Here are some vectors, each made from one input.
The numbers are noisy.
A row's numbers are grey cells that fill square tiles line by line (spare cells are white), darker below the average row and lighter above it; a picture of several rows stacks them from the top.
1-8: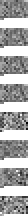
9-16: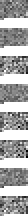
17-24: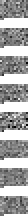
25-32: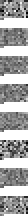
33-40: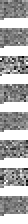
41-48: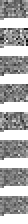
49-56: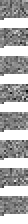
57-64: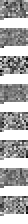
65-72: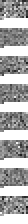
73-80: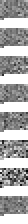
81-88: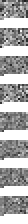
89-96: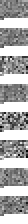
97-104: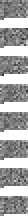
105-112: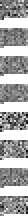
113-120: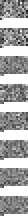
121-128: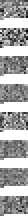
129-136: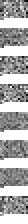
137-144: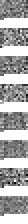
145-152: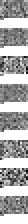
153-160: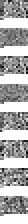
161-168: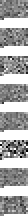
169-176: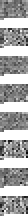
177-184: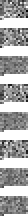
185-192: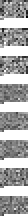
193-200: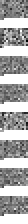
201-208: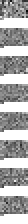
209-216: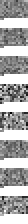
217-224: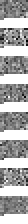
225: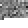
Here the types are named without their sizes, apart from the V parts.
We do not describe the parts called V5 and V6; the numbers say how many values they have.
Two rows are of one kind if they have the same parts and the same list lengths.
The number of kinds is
6.
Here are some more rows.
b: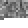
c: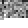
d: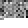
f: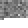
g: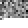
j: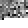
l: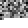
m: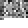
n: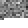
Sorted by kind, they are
b, f, j
c, g
d
l
m
n

